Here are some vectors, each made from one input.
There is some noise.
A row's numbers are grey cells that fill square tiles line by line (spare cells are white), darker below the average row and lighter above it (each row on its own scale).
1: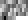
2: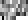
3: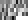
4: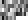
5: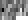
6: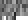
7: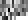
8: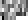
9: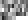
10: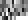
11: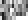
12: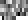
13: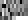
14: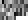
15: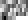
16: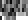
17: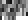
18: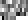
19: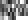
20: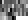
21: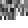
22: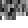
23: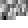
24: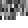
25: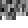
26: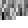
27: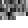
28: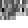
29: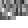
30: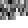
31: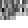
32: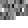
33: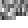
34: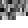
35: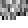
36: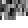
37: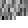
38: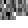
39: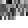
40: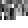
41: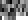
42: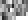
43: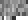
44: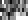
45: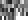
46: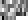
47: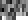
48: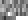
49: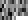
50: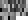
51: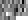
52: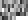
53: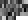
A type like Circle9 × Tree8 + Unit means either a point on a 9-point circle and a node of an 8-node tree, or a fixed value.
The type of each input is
Label6 × Label6.
